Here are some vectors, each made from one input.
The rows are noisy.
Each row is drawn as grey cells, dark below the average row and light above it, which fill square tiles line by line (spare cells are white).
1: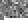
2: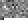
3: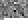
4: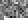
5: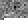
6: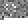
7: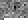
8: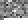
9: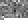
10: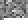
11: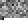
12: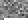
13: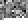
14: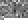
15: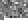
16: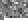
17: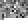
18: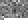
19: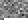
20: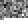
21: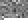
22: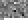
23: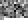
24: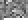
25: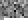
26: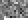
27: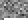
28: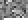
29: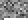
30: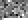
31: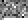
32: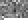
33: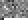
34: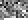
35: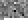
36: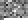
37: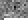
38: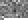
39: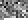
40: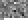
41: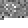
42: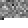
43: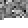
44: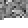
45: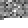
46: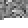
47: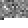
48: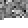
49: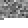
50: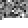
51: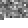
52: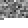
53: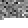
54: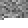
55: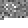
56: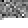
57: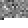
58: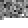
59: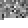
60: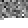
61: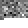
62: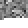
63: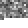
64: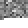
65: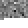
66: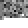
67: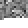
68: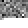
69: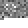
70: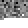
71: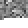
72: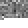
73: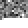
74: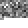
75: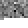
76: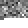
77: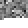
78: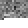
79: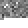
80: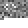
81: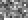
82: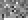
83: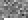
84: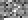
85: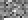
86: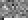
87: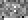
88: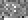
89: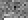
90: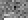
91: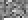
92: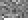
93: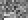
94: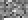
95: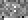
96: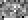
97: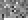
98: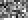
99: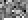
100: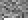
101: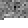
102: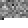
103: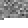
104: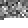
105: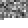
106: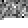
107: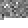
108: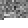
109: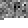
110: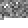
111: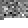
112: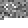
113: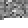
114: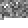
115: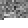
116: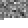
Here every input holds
a true/false value, together with either a fixed value, or a node of an 8-node tree.
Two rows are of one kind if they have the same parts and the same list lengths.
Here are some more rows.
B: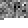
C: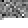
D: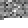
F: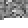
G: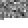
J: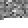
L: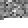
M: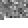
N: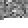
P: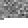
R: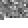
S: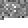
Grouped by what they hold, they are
B, C, G, M, P, R, S
D, F, J, L, N

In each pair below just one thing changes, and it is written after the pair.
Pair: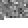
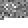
the node of the tree
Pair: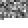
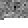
the node of the tree
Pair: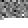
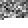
the true/false value
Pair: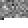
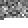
the true/false value
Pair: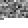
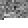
the node of the tree
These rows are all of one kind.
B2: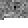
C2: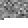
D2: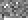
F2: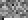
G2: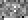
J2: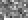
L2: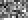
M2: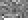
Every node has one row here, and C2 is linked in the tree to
F2 and M2.
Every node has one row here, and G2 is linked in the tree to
D2.
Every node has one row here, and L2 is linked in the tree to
J2 and M2.
